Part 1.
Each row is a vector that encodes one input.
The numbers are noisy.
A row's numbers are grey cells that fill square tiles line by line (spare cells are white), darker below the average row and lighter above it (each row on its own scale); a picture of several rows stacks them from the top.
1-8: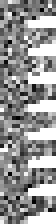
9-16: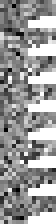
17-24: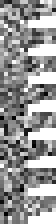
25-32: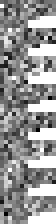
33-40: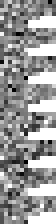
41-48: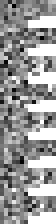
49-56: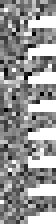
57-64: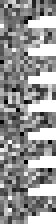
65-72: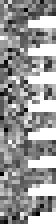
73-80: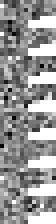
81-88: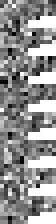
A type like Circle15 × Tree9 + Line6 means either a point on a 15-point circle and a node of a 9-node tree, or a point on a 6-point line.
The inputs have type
(Bool × Bool × Bool + Unit) × Line5 + Circle6.
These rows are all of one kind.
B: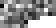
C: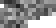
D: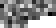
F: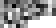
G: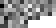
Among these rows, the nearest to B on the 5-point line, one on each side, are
D and G.
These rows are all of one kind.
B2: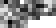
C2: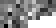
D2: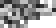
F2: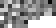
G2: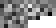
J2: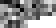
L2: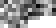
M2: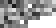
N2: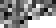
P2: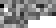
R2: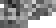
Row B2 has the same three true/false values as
G2, J2 and N2.
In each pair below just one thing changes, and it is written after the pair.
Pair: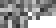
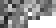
one of the three true/false values
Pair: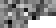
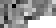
one of the three true/false values
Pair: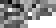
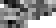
one of the three true/false values
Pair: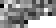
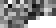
the place on the 5-point line
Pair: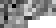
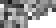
the place on the 5-point line
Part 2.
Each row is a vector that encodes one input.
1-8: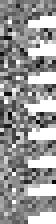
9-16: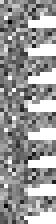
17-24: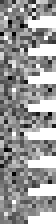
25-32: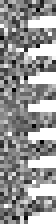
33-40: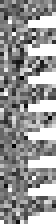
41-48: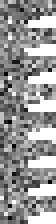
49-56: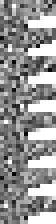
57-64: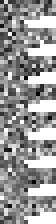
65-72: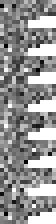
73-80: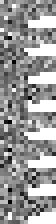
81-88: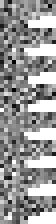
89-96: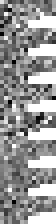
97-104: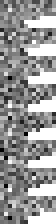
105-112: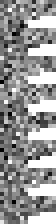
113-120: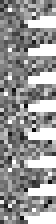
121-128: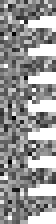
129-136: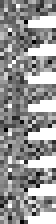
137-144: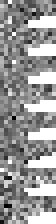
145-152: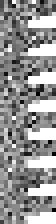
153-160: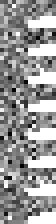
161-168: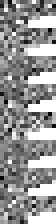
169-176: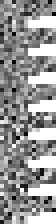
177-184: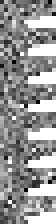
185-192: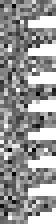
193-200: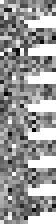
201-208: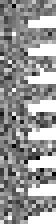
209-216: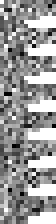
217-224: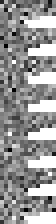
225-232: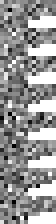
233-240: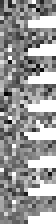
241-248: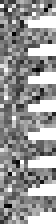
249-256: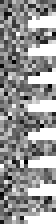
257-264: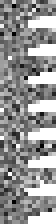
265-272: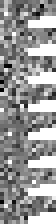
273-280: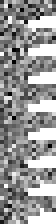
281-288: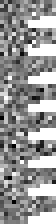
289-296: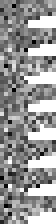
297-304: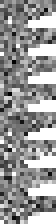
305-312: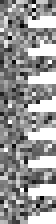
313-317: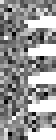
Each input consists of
either three true/false values, or a list of up to two points on a 6-point line.
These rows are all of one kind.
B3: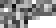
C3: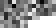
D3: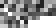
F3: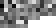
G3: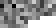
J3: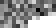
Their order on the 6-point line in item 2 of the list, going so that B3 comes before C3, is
J3, B3, F3, G3, D3, C3.
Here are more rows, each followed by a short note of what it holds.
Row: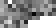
a list of one item
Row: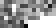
three true/false values
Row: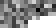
a list of two items
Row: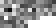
three true/false values
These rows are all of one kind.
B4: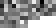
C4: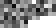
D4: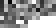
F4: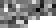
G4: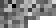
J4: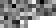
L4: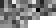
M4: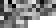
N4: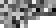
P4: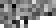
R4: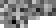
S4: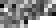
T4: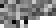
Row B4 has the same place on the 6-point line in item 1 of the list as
D4, F4 and M4.
